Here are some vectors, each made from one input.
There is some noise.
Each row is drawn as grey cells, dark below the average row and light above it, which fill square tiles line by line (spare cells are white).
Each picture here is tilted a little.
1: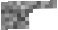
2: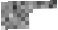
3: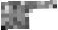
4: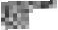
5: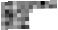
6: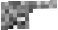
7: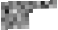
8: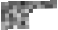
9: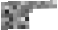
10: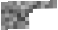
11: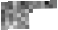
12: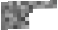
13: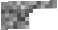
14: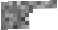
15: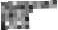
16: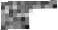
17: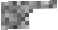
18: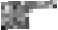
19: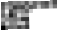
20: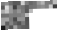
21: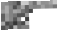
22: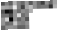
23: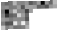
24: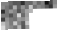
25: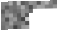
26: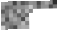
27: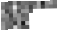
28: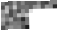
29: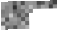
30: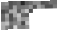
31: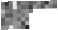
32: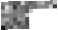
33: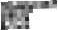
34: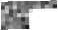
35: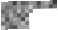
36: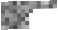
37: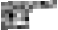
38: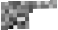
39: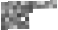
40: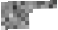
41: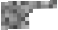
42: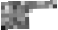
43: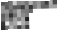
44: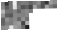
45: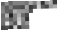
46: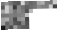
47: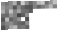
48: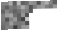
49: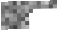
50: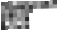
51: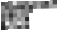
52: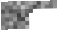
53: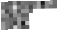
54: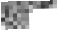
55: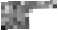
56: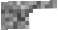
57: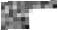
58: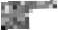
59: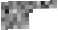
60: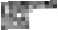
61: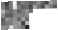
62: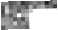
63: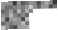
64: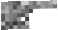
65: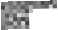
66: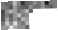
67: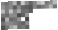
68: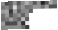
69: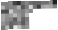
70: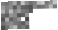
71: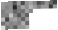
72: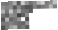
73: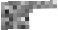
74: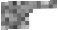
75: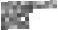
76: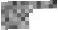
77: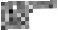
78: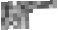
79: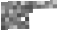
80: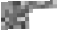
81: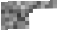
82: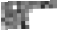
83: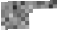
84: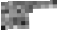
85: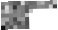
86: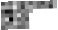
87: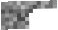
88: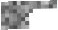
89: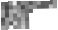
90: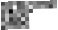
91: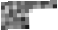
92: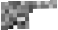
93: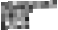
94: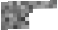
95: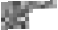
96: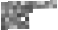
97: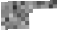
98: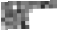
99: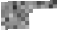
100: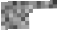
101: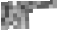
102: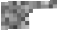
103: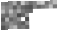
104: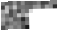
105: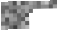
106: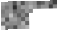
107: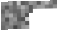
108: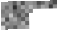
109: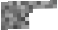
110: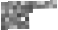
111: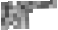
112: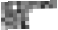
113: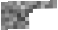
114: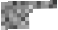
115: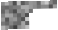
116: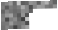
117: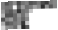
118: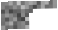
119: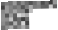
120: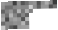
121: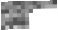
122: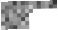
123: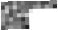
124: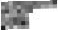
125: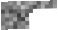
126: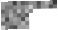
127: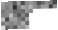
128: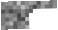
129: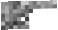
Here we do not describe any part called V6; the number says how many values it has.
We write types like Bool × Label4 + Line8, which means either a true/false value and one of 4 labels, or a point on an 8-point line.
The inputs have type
Bool × Line5 + V6 × V6.
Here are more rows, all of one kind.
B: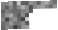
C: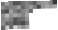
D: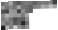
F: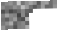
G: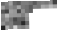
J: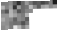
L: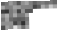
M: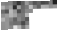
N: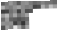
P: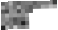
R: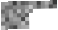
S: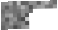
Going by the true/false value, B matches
F, R and S.
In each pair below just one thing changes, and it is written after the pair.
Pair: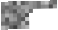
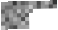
the place on the 5-point line
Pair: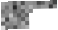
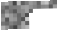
the place on the 5-point line
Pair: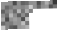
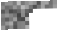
the place on the 5-point line
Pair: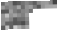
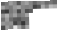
the place on the 5-point line
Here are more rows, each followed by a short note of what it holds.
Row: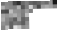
a point on a 5-point line and a true/false value
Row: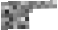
two values of V6
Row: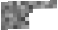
a point on a 5-point line and a true/false value
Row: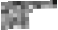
a point on a 5-point line and a true/false value
